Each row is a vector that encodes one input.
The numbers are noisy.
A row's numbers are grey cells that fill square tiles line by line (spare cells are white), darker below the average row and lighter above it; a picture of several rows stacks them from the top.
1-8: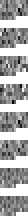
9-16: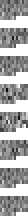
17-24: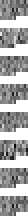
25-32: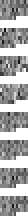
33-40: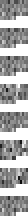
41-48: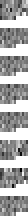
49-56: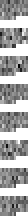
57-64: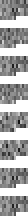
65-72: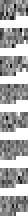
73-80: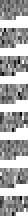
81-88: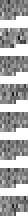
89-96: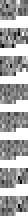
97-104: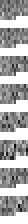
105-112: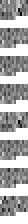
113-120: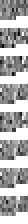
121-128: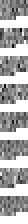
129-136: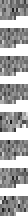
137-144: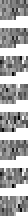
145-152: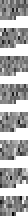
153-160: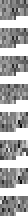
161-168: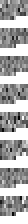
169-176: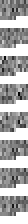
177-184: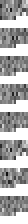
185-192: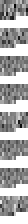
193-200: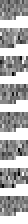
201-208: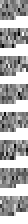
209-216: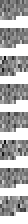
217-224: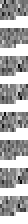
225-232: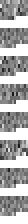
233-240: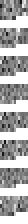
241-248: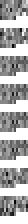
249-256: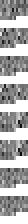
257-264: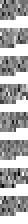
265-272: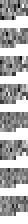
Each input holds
either a point on a 6-point line, or a node of a 9-node tree, or a list of up to two points on an 8-point line.
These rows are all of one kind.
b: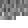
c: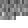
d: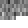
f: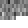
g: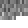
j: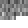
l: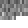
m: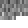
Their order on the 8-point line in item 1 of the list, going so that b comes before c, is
b, g, m, l, c, j, d, f.
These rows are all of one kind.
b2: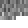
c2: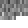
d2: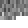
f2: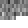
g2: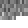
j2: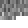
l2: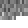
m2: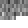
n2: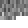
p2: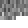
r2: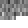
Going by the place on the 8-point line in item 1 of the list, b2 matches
d2, j2, n2 and p2.
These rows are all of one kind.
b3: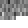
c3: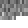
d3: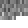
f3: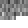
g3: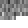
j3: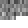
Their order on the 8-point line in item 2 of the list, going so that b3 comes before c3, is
b3, g3, f3, d3, j3, c3.
